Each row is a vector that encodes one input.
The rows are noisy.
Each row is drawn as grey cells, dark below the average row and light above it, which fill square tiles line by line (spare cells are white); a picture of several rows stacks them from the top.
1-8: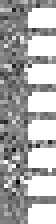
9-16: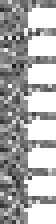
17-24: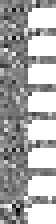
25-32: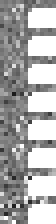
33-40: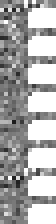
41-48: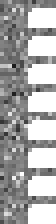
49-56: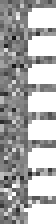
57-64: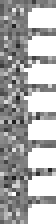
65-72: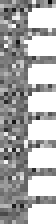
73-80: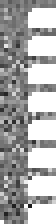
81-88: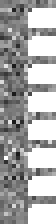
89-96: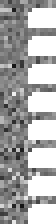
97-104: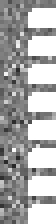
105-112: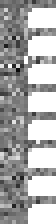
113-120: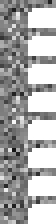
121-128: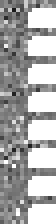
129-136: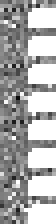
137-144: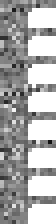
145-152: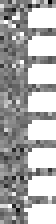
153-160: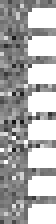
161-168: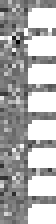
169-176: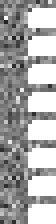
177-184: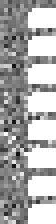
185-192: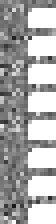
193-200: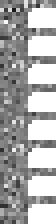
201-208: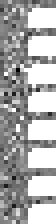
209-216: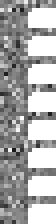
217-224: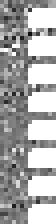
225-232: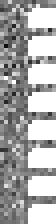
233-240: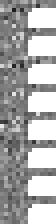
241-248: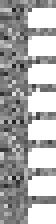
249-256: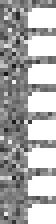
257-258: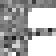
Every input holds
a point on a 5-point line.
